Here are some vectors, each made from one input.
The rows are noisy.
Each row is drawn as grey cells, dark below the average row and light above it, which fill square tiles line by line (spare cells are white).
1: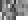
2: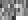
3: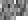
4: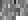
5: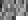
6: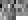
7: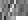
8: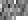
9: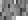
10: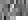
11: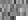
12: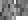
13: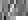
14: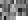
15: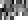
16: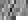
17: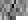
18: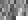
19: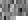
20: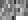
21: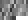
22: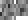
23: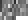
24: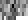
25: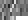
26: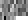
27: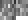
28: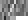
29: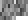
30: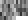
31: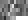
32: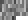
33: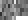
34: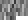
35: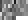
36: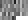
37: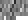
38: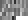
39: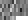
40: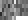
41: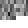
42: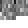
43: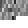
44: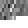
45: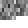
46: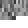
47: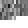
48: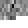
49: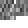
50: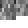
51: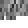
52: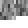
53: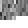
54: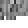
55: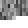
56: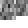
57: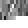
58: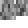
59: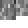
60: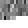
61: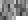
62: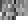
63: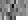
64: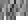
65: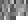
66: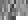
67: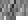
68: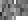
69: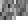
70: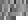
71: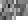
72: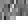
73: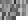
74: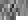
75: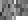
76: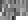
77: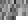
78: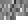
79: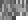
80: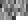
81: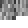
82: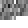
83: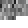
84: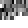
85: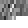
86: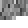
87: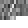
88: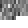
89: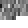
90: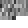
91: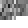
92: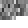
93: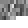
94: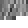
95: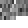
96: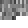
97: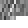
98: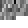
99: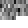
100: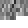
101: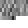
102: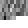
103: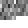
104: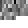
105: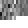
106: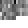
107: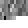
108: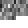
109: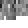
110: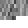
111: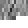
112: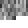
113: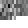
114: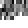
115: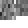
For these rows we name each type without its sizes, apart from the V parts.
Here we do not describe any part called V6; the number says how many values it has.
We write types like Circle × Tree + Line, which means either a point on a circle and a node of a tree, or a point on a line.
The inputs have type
List(Bool × V6).
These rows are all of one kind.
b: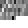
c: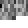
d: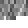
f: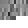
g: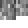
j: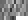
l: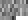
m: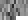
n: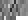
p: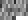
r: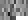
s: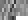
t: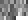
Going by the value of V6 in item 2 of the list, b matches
l and m.
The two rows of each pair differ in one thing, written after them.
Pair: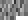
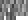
the value of V6 in item 1 of the list
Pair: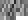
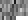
the value of V6 in item 1 of the list
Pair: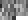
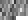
the true/false value in item 1 of the list
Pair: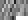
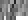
the true/false value in item 2 of the list
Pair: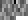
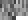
the true/false value in item 2 of the list
